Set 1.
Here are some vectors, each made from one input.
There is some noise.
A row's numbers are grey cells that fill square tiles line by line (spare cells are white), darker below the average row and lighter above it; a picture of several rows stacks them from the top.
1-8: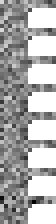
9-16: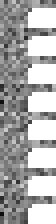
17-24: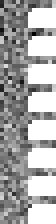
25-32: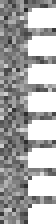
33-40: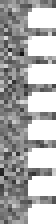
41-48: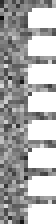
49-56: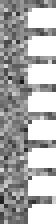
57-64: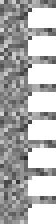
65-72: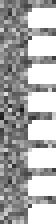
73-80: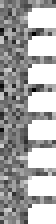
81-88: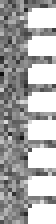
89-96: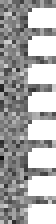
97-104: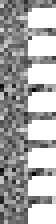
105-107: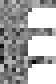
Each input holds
a point on a 15-point line.
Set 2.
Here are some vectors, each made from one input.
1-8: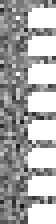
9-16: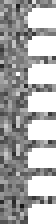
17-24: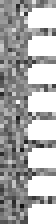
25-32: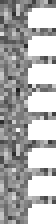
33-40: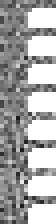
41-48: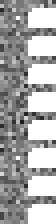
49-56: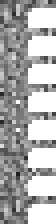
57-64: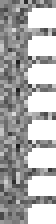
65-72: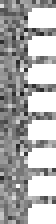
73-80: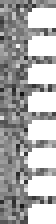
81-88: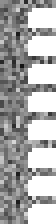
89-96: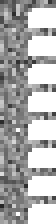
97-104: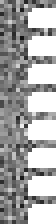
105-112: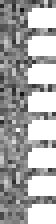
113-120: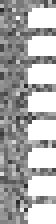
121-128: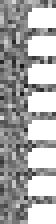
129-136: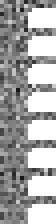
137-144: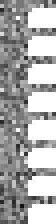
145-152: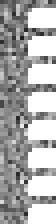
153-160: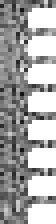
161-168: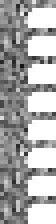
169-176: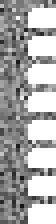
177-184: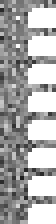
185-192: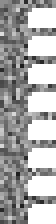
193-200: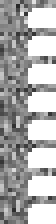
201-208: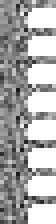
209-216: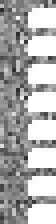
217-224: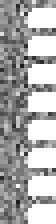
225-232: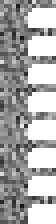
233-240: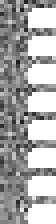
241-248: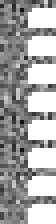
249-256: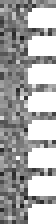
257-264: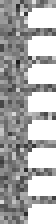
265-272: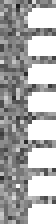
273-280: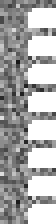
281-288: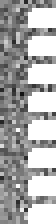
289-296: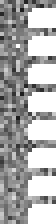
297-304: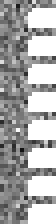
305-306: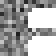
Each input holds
a point on an 11-point circle.
